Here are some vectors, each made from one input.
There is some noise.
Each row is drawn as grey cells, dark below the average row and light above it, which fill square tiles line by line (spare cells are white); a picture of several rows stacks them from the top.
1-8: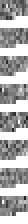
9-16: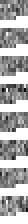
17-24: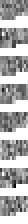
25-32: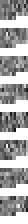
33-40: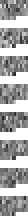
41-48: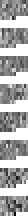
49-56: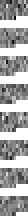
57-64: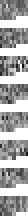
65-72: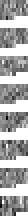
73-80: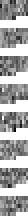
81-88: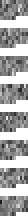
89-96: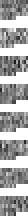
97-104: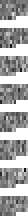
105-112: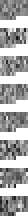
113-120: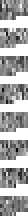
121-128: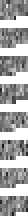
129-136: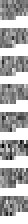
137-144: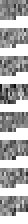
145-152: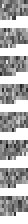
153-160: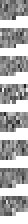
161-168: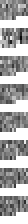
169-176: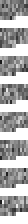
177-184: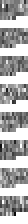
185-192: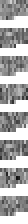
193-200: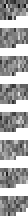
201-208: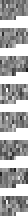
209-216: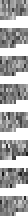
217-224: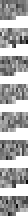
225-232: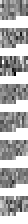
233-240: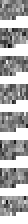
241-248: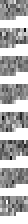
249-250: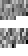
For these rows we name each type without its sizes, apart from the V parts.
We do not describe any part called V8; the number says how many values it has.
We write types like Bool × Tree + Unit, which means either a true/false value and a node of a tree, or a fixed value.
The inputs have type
(Label + Line) × List(V8).
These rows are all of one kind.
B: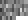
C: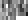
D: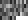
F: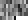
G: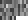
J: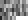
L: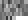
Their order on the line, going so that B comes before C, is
B, C, G, L, D, F, J.
